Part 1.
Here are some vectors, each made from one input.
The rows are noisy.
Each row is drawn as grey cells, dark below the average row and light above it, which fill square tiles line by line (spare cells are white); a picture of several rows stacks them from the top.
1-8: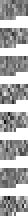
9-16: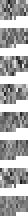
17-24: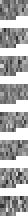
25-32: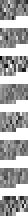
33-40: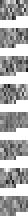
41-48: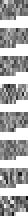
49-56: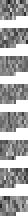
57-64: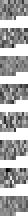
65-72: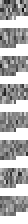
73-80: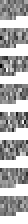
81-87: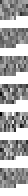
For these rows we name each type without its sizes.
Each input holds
three true/false values.
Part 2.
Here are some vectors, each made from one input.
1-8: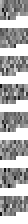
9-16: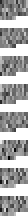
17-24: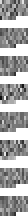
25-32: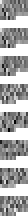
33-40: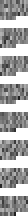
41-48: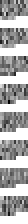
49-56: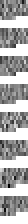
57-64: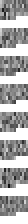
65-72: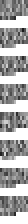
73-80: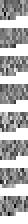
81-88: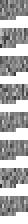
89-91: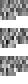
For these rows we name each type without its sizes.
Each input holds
a point on a line.
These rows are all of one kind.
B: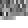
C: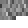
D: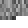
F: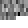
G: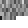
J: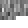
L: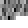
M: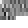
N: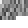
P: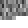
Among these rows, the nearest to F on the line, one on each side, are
J and P.
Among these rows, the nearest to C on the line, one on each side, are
D and J.
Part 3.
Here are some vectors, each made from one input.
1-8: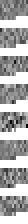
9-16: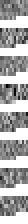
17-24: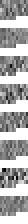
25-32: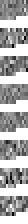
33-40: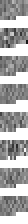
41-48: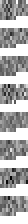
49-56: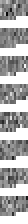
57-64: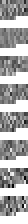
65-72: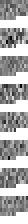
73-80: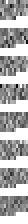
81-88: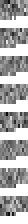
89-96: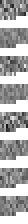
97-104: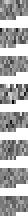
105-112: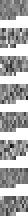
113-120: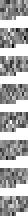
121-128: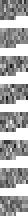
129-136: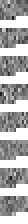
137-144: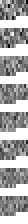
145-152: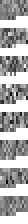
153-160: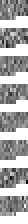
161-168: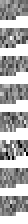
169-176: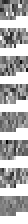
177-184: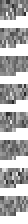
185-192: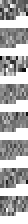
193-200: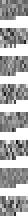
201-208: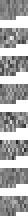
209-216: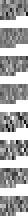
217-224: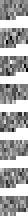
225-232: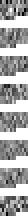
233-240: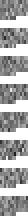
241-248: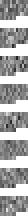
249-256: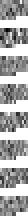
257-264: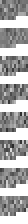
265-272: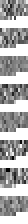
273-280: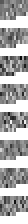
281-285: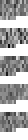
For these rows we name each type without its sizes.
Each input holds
three true/false values.
